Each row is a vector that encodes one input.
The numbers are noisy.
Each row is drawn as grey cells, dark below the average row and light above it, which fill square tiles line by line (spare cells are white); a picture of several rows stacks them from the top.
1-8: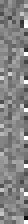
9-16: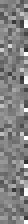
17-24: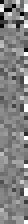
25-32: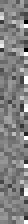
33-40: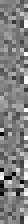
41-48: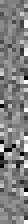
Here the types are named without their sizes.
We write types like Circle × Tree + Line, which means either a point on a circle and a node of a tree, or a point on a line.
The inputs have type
List(Line).
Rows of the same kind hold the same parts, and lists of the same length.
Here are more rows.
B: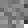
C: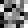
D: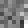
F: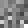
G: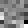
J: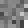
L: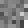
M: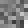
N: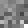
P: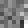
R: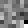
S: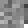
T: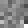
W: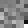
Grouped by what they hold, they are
B, F, G, N, R, S, T, W
C
D, J, L, M, P

